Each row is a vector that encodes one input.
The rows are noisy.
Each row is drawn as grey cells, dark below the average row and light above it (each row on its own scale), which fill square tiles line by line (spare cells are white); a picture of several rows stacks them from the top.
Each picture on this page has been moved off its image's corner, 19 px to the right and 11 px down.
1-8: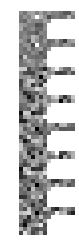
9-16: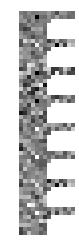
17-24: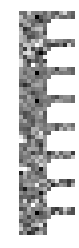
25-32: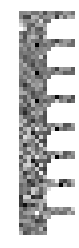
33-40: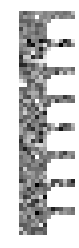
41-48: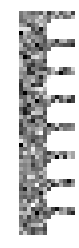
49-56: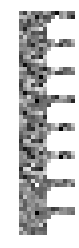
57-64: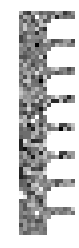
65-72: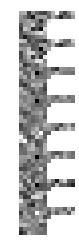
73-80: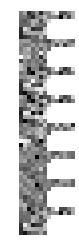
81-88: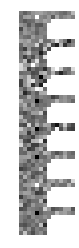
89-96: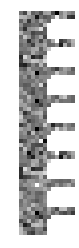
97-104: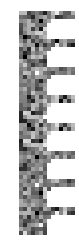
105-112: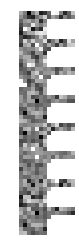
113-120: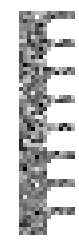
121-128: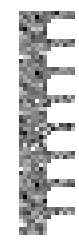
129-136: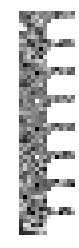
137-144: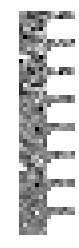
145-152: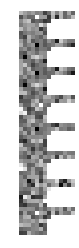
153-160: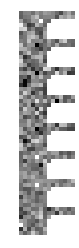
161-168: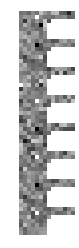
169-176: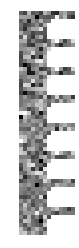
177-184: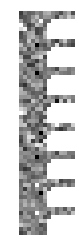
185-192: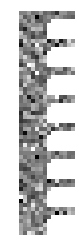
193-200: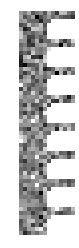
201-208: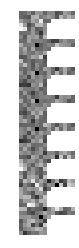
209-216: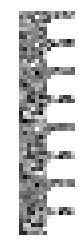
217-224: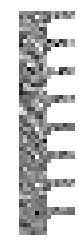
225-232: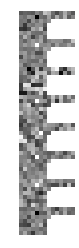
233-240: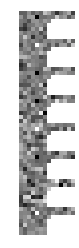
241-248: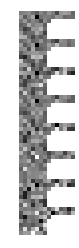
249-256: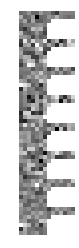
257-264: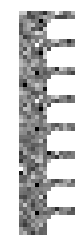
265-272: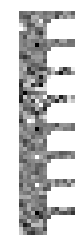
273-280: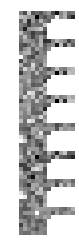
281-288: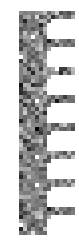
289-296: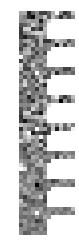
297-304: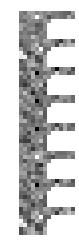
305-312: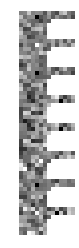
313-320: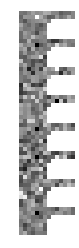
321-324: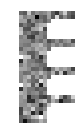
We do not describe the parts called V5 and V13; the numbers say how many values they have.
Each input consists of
a point on a 10-point line, together with either a true/false value and a value of V5, or a value of V13.
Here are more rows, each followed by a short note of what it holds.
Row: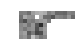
a point on a 10-point line and a value of V13
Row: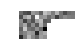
a point on a 10-point line and a value of V13
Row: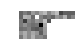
a point on a 10-point line and a value of V13
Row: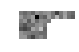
a point on a 10-point line, a true/false value and a value of V5
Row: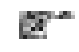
a point on a 10-point line and a value of V13
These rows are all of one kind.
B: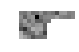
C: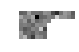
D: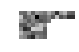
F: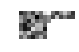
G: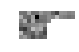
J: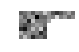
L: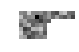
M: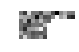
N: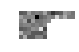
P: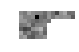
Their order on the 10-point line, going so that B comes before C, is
B, L, P, G, D, C, M, N, J, F.
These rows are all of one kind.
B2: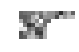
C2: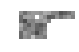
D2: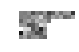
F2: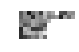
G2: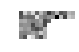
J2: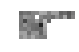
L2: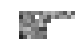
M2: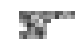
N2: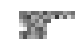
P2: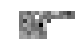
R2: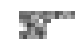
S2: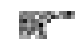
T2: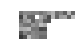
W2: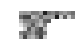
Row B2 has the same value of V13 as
M2, N2, R2 and W2.
